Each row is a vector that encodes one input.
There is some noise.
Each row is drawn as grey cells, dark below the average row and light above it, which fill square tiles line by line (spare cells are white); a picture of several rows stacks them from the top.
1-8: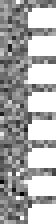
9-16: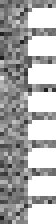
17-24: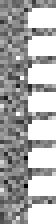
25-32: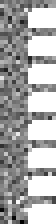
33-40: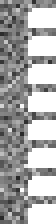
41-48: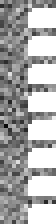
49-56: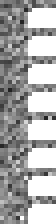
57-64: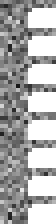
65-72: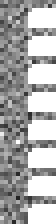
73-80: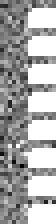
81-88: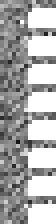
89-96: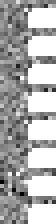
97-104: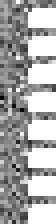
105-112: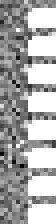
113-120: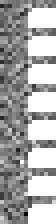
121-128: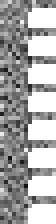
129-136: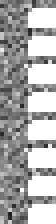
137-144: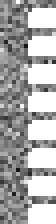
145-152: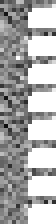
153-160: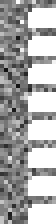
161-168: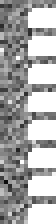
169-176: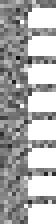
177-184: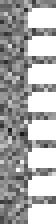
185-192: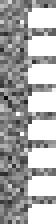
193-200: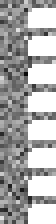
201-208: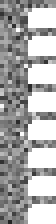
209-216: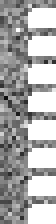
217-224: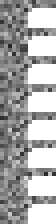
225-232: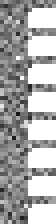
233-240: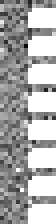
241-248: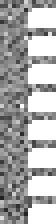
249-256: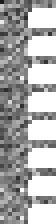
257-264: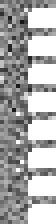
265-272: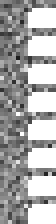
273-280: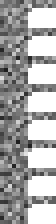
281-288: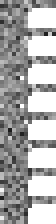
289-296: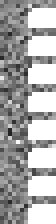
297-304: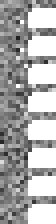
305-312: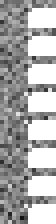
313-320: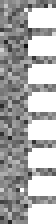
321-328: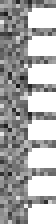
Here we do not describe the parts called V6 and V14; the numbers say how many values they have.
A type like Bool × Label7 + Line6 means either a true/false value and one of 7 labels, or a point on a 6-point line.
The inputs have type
Bool × Circle10 + Unit + V6 × V14.
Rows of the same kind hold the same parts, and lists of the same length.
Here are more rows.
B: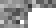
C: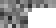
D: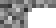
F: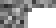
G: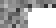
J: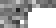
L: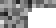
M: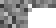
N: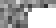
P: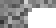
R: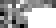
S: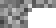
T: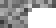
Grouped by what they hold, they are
B, C, G, J, L, N
D, F, M, P, S, T
R

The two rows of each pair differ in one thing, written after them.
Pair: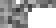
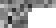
the true/false value
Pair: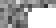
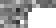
the place on the 10-point circle
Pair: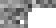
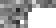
the place on the 10-point circle
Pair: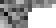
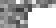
the true/false value
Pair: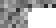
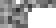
the place on the 10-point circle
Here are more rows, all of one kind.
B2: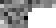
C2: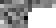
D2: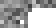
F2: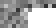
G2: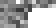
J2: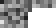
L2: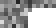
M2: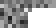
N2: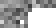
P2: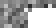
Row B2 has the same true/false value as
C2, J2, L2 and M2.
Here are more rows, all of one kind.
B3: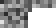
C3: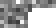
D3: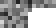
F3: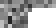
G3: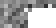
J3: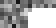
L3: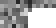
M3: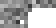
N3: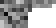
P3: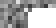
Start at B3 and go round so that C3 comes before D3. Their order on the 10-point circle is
B3, C3, N3, F3, P3, G3, J3, L3, D3, M3.
